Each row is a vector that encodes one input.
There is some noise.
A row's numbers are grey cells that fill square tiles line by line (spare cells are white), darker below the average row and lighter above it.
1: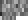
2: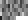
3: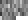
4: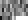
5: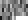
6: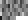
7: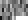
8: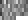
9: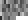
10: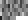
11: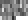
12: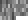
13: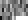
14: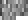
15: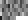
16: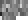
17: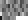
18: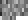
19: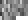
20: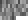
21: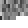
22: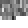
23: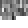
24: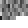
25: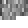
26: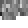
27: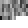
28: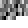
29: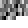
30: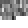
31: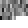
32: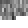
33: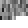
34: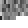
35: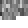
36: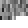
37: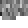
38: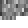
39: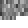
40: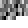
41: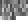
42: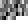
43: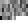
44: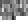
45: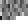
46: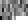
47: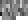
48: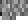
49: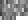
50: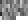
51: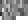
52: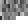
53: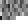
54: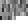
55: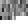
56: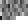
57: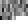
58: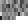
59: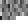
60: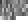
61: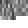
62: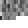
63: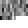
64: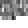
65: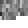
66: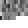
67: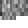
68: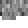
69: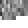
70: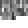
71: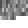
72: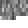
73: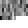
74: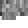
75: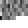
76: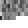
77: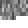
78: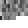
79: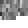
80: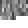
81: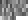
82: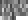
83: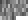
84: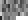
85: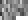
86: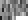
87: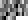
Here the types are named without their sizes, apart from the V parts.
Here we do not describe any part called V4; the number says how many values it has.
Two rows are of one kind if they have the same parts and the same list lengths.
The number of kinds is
3.
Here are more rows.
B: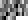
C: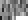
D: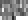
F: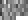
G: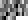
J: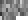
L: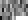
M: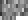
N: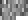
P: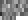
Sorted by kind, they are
B, G
C, L
D, F, J, M, N, P

